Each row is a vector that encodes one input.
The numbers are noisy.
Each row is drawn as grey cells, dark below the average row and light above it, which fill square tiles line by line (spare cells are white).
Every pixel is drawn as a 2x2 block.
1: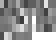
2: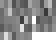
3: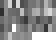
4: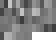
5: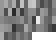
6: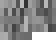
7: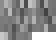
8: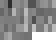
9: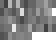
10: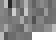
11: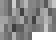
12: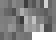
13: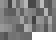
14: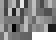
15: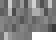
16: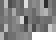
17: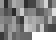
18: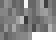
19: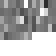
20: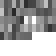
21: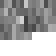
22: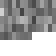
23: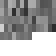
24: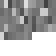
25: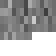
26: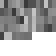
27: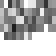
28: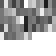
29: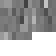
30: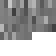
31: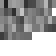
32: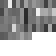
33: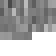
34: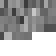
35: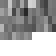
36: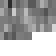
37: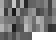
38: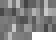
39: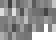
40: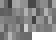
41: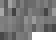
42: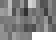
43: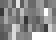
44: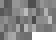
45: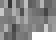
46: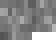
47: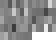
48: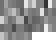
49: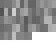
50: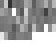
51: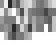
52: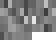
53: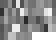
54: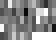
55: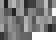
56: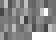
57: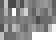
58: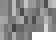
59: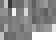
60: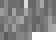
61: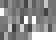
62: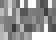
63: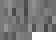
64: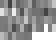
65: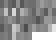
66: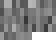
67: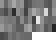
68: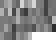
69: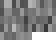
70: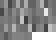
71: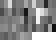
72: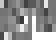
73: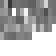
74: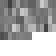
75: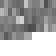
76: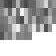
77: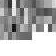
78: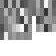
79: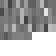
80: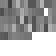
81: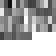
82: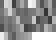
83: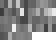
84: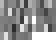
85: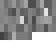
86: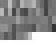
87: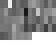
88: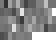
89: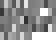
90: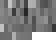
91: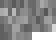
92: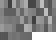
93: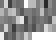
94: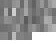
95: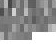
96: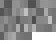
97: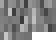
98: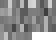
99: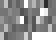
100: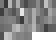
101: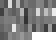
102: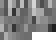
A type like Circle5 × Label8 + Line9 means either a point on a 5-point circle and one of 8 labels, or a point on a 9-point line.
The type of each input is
Bool × Circle10.
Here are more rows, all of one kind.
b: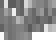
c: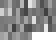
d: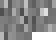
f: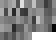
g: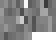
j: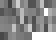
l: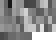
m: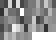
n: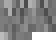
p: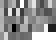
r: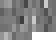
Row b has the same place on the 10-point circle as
d, n and r.
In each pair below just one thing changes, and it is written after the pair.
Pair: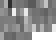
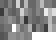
the place on the 10-point circle
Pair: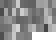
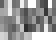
the true/false value
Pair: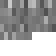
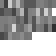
the place on the 10-point circle
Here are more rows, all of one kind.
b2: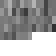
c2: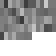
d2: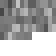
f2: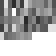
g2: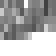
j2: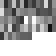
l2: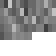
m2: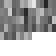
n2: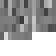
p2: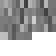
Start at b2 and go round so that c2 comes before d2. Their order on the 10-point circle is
b2, g2, l2, j2, c2, n2, d2, p2, f2, m2.
